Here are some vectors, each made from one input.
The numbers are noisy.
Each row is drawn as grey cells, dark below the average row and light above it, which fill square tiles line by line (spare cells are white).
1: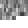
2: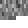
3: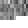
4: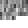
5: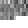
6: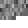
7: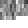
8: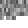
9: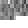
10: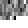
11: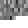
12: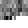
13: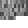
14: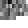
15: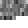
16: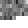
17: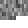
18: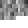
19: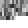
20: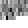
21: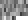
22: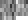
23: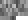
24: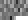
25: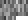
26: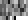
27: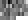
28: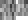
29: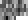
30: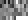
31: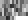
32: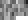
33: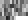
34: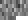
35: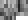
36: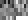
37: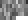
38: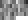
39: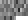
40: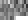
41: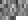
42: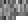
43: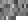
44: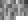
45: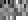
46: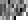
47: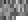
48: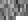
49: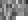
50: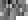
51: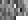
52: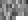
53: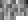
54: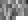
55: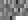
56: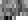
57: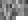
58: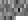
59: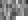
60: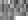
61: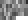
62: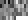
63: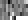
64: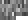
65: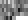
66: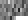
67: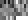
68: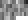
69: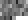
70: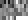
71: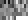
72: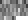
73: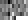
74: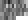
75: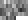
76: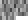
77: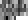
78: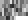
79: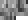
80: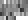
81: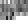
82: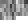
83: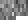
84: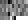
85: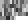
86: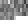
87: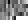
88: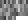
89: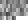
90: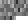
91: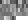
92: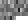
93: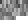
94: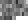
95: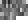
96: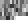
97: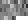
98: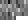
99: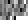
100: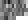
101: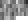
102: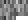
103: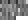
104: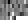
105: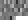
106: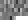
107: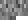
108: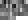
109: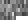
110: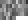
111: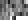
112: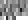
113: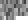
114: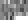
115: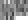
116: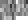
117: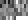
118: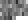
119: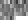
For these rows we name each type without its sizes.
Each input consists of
a list of points on a line.
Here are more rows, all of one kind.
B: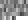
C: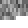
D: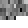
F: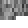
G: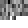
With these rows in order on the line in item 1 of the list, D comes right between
F and G.
